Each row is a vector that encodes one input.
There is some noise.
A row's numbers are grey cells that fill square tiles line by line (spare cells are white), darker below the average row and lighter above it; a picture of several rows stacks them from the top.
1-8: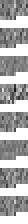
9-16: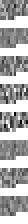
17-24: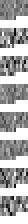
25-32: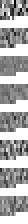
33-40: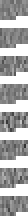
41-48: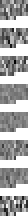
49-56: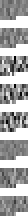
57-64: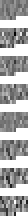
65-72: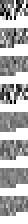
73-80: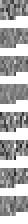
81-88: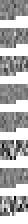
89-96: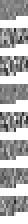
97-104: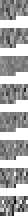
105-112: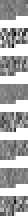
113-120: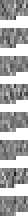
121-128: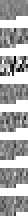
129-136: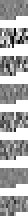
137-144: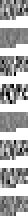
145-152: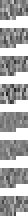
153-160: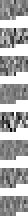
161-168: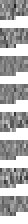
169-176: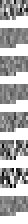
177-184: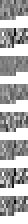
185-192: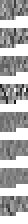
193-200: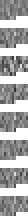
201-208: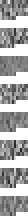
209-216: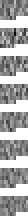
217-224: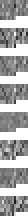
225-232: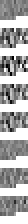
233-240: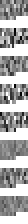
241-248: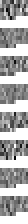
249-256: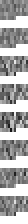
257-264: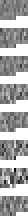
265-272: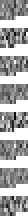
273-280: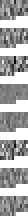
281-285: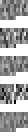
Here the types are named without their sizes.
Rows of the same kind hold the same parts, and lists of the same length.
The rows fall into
2 kinds.
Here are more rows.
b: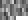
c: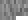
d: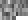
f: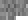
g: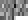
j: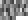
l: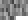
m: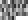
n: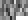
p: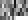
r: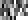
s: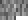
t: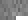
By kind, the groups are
b, c, f, g, j, l, n, p, r, s, t
d, m

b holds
a point on each of two lines and a true/false value.
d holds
a fixed value.
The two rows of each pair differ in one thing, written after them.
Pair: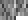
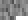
the place on one of the two lines
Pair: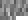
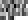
the true/false value
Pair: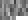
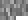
the place on one of the two lines
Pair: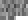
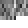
the place on one of the two lines
